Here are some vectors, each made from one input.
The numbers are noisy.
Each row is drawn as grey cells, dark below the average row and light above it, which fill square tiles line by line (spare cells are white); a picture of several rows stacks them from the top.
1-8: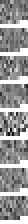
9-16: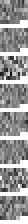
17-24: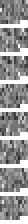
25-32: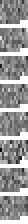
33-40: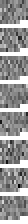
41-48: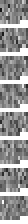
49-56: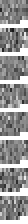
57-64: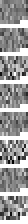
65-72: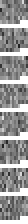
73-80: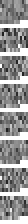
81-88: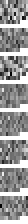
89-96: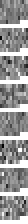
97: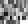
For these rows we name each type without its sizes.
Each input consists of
a list of points on a line.
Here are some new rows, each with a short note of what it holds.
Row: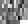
a list of two items
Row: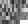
a list of two items
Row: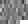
a list of two items
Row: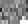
a list of one item
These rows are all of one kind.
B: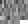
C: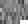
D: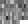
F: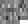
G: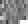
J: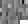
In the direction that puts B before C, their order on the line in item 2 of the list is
G, B, J, F, D, C.
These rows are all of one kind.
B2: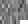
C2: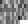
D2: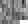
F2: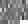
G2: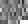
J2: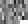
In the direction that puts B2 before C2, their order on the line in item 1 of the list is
J2, D2, G2, F2, B2, C2.
